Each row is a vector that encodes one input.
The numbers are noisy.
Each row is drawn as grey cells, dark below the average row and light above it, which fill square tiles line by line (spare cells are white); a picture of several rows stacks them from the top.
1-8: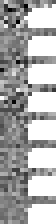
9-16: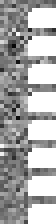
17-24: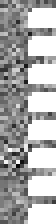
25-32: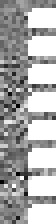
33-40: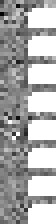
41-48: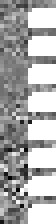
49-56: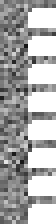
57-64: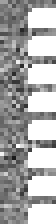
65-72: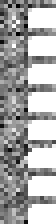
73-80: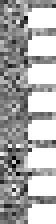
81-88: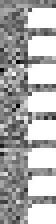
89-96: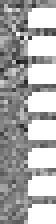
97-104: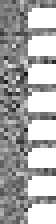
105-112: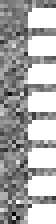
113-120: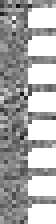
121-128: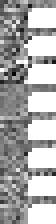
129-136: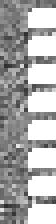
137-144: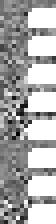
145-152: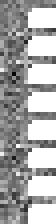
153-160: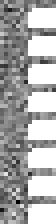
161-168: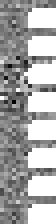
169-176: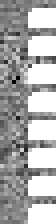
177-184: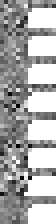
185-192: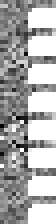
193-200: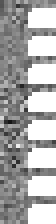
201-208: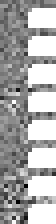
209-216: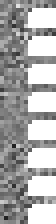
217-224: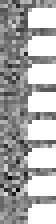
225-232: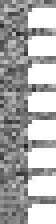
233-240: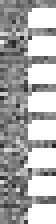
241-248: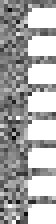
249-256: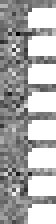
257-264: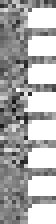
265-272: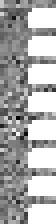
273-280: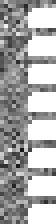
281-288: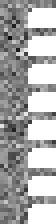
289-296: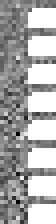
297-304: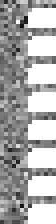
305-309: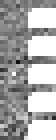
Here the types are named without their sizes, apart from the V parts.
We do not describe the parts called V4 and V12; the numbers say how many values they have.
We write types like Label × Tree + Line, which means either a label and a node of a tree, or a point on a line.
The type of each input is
Label × V4 + Tree × (Tree + Unit) × V12 + Unit.
